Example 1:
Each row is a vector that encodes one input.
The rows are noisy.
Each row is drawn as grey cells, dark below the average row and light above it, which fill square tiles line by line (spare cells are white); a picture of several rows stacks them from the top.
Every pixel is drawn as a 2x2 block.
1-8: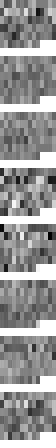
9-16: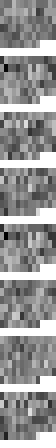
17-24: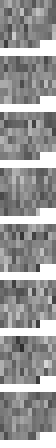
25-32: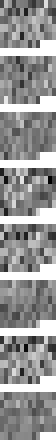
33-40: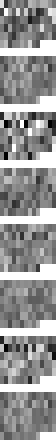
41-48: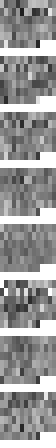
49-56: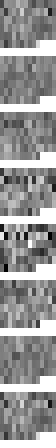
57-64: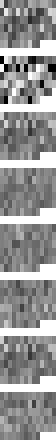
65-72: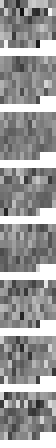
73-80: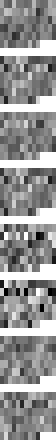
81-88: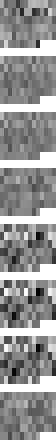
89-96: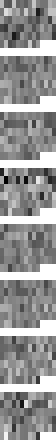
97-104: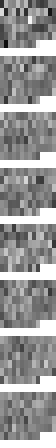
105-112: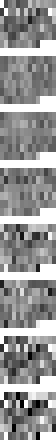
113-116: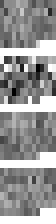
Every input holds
either a point on a 9-point line, or a point on an 11-point line.
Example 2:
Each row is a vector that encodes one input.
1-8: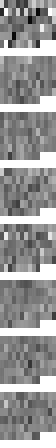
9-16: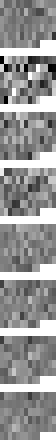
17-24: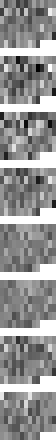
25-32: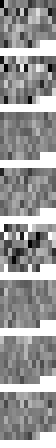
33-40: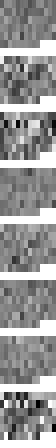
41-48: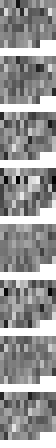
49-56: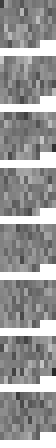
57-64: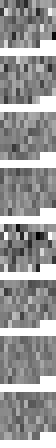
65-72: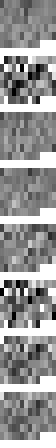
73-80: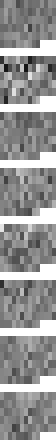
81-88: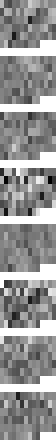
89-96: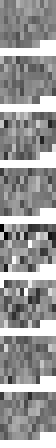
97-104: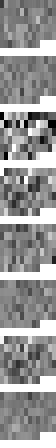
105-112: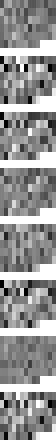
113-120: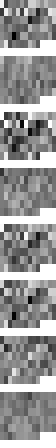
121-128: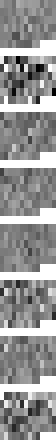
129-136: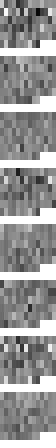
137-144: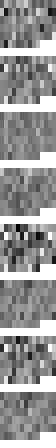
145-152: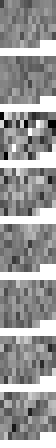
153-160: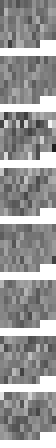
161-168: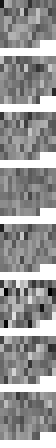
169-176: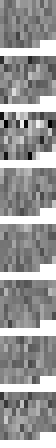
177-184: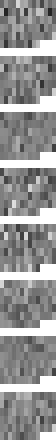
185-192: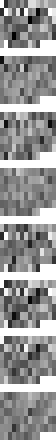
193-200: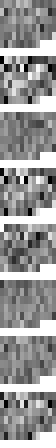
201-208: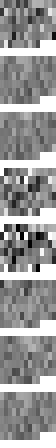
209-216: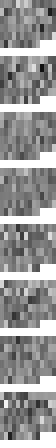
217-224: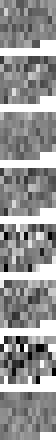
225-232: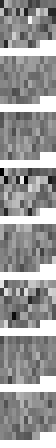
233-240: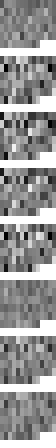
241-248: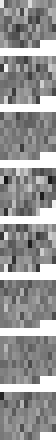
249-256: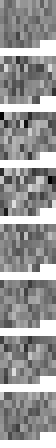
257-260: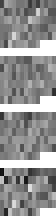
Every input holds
a list of up to two points on a 16-point line.
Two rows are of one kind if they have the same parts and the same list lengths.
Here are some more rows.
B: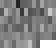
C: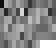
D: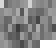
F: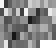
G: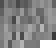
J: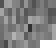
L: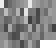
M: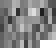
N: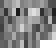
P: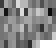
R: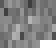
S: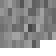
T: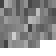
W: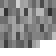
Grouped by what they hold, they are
B, C, G, J, R, S, T
D, F, L, P, W
M, N

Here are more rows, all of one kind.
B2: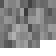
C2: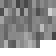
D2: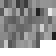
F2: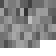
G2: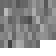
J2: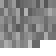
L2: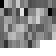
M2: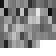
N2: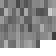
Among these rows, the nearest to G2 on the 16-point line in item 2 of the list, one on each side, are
B2 and L2.
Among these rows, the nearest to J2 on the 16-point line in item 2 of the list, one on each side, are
C2 and M2.
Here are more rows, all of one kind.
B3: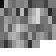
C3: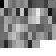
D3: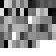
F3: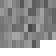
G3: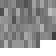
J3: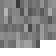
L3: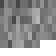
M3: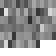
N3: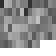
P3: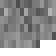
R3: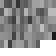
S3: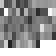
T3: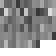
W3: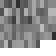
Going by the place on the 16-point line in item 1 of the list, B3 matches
C3, L3, R3 and W3.
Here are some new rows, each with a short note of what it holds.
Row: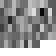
the empty list
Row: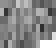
a list of one item
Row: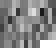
the empty list
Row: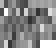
a list of two items
